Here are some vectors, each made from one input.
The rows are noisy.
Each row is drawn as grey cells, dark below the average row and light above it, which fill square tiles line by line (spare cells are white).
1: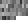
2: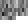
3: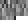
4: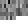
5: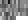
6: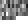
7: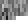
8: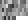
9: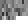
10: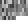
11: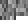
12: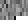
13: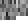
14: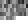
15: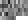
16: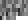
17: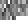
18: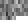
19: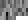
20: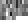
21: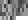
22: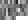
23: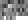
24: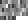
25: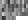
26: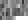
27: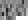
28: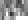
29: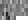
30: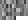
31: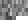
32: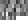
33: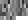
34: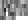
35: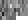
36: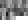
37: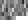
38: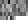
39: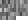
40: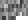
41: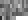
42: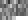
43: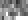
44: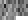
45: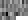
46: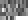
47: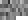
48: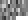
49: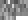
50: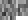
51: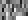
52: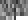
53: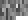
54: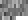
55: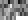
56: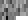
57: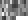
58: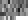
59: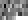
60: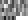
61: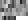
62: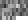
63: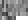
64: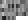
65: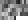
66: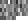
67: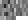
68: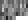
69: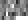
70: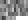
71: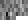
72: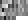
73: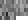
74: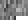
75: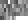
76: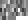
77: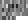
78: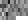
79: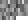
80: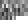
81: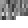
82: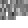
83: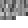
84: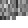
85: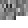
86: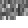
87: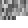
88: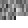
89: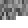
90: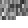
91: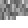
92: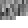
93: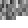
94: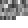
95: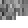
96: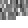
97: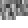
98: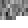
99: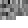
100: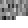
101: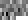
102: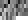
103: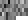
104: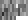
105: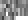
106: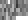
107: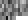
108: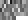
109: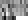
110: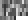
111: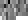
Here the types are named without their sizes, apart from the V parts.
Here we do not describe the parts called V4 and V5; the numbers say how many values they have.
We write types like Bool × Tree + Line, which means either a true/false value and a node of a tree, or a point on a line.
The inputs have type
Line × (Line + V5) × V4.
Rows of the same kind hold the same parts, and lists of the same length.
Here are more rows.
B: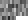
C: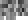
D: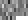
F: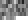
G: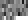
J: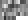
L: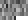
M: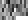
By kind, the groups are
B, J, L, M
C, D, F, G

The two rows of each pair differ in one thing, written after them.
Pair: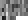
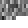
the value of V4
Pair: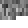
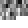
the place on the line
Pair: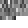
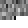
the value of V4
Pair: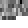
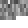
the value of V5
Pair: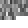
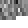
the place on the line
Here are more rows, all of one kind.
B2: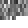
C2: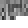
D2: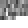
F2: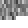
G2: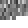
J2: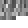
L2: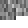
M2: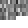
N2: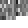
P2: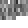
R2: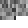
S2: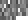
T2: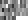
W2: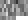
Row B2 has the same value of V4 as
J2, R2 and W2.
